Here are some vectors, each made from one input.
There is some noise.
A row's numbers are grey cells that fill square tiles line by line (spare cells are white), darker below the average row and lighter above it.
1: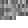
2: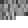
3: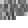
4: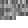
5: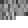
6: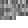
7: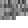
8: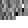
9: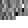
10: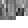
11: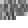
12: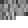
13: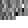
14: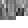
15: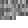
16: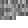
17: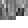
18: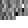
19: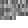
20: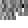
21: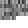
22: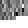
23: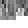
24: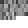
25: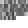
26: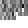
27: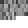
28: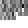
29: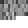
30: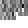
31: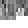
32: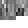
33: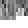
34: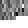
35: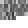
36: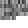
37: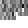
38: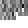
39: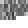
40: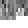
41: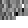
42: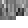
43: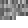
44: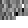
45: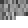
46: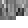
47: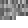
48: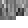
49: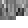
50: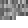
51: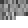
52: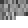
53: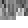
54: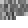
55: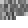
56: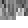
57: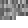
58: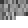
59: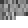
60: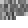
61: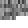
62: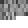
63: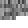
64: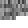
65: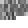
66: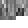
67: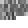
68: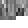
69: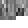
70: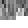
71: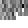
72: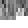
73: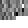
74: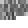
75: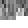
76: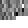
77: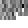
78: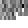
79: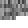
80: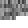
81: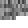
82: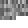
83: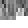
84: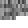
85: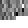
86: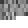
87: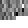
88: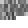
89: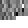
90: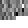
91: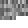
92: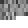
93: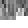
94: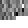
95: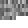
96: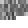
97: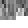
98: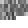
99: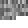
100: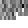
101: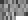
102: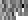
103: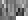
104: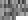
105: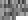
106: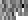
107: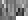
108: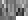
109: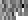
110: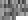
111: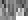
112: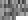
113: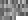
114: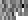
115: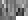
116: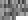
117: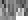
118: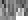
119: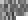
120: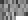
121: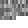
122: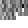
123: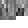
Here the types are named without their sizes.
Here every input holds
three true/false values.
